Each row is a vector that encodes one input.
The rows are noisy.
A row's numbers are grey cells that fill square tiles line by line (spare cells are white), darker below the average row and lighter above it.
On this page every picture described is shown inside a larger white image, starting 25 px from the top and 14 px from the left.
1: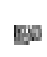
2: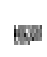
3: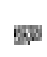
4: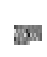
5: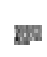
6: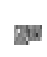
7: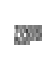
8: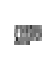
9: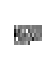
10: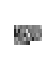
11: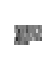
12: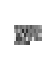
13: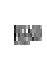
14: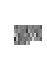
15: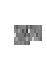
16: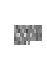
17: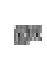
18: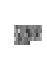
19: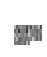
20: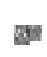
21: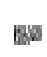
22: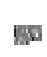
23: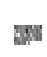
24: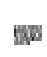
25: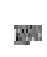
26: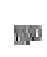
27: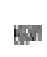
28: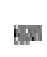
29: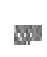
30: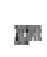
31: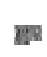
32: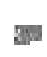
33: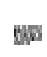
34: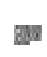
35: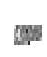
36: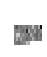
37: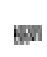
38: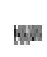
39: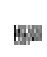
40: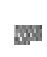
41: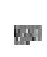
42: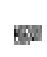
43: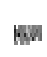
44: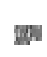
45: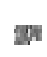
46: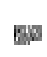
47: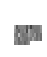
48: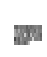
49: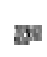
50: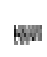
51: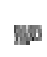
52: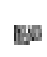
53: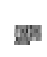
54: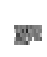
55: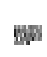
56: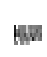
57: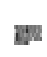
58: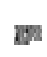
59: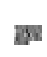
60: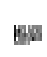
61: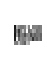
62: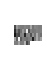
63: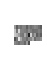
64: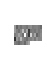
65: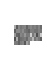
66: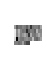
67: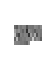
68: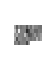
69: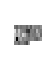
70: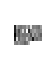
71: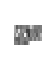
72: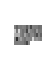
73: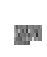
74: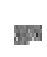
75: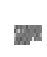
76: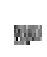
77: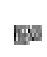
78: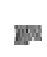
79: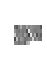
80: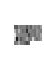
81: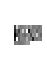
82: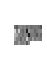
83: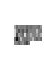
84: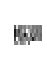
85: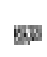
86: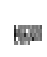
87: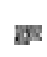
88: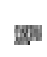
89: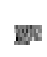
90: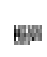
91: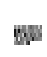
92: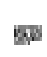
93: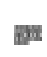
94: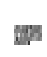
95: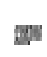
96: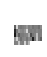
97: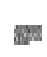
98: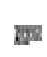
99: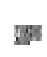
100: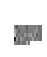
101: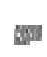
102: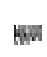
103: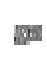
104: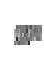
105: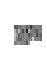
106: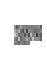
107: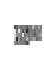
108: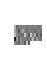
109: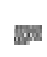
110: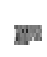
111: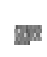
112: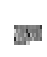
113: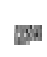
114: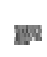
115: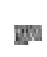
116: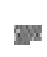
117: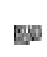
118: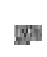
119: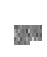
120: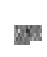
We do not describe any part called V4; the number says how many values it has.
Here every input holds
a value of V4, together with either one of 5 labels and three true/false values, or a point on a 6-point line.
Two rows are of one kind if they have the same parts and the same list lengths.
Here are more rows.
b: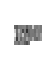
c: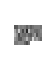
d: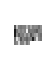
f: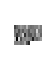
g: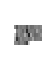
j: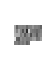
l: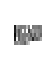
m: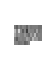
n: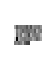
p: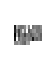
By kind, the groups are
b, c, g, j, m, n
d, f, l, p

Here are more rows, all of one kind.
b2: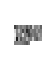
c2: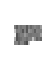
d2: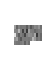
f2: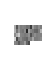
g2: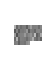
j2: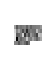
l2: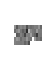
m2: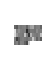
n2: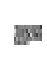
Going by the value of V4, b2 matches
c2, j2 and m2.
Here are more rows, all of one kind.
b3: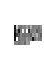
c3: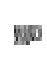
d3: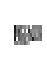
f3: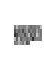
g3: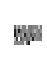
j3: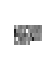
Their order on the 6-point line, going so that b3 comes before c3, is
d3, b3, j3, f3, c3, g3.
